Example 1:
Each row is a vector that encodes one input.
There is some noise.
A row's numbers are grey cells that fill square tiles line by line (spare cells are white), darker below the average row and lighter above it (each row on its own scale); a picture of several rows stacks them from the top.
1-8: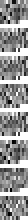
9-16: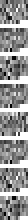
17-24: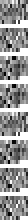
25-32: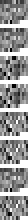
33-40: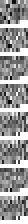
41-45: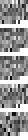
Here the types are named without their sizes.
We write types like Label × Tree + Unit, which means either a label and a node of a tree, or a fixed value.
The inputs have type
Label.
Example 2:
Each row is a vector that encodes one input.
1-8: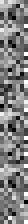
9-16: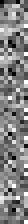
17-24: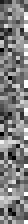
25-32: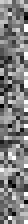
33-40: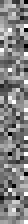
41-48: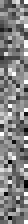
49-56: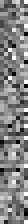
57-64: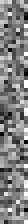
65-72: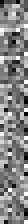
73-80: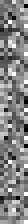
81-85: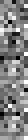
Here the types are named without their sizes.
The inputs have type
Bool × Bool × Bool × Bool.
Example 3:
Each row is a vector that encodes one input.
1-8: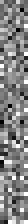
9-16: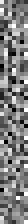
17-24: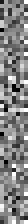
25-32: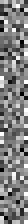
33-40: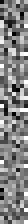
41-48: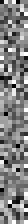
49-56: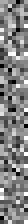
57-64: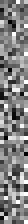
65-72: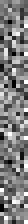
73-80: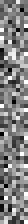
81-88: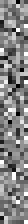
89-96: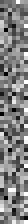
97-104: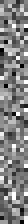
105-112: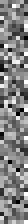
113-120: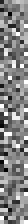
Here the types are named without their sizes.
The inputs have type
Label.
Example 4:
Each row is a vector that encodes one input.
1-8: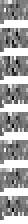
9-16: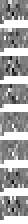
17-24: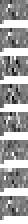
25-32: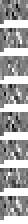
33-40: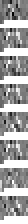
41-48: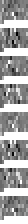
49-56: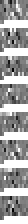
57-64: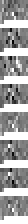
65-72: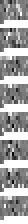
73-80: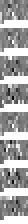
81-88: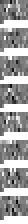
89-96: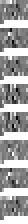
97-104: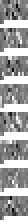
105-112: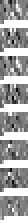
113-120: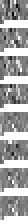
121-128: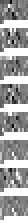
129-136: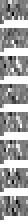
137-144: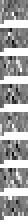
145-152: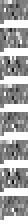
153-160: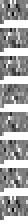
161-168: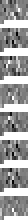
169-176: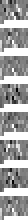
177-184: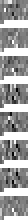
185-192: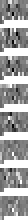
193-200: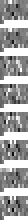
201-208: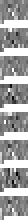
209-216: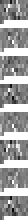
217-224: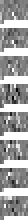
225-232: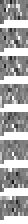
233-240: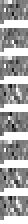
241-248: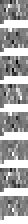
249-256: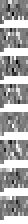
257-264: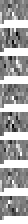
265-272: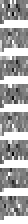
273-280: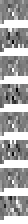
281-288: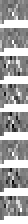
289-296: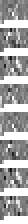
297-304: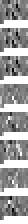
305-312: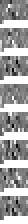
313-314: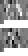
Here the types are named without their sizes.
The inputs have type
Line.
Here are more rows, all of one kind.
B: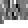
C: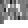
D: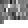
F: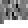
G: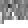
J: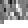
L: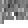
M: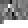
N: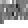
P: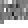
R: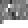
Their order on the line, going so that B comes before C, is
P, N, B, F, M, R, D, C, J, L, G.
